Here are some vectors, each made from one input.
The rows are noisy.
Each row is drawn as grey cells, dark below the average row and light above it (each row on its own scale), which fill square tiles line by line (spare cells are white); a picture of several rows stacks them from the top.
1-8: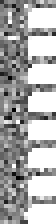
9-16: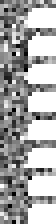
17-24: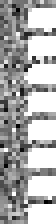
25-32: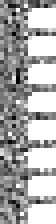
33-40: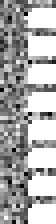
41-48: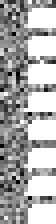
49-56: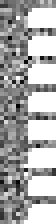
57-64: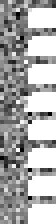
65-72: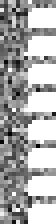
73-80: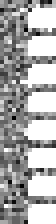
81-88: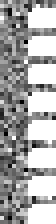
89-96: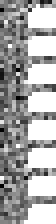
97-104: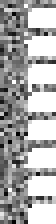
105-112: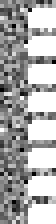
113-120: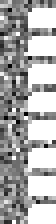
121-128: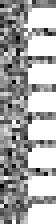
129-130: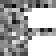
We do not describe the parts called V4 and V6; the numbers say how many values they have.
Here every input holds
either a node of a 7-node tree, a true/false value and a value of V4, or a value of V6.
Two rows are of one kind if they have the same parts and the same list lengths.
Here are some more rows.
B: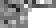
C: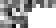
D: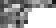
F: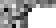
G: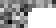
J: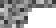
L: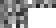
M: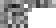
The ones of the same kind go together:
B, D, G, J, L, M
C, F

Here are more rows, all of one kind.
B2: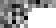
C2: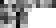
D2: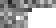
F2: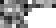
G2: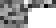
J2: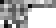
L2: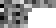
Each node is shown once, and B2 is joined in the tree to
G2.
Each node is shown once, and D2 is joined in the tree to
F2 and J2.
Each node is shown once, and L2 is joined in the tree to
C2.
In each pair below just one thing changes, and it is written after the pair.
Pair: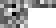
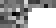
the true/false value
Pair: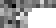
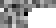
the true/false value
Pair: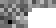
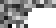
the true/false value
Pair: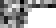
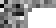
the node of the tree
